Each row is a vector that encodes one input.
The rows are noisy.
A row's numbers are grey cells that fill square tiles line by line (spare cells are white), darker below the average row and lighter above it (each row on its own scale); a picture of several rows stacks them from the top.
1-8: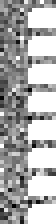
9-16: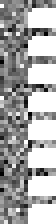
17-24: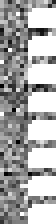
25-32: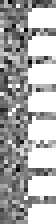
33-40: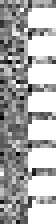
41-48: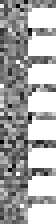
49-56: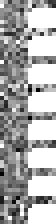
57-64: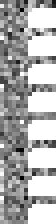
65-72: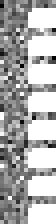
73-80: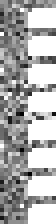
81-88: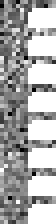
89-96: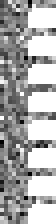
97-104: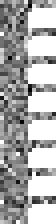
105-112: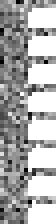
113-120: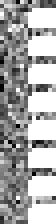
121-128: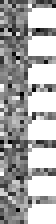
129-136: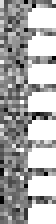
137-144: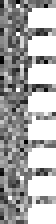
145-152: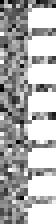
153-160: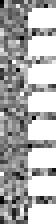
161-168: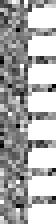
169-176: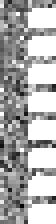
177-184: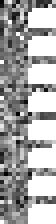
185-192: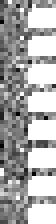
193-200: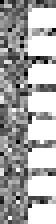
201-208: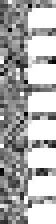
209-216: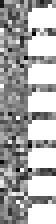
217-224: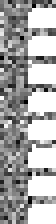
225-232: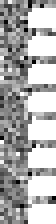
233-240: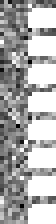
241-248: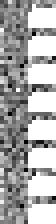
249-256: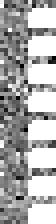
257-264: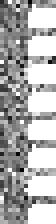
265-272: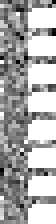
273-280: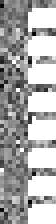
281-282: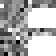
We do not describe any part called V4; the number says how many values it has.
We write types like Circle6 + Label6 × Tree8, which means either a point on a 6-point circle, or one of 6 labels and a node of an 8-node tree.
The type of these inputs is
List2(Line6 + Line9 × V4).
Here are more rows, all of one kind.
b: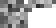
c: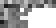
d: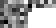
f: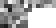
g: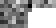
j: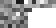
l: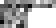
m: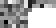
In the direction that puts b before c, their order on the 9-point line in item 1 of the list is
j, b, l, c, d, f, m, g.
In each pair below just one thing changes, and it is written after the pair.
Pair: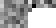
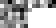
the place on the 6-point line in item 1 of the list
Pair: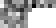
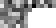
the value of V4 in item 2 of the list
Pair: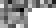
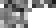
the place on the 9-point line in item 2 of the list
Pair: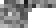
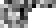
the place on the 9-point line in item 2 of the list
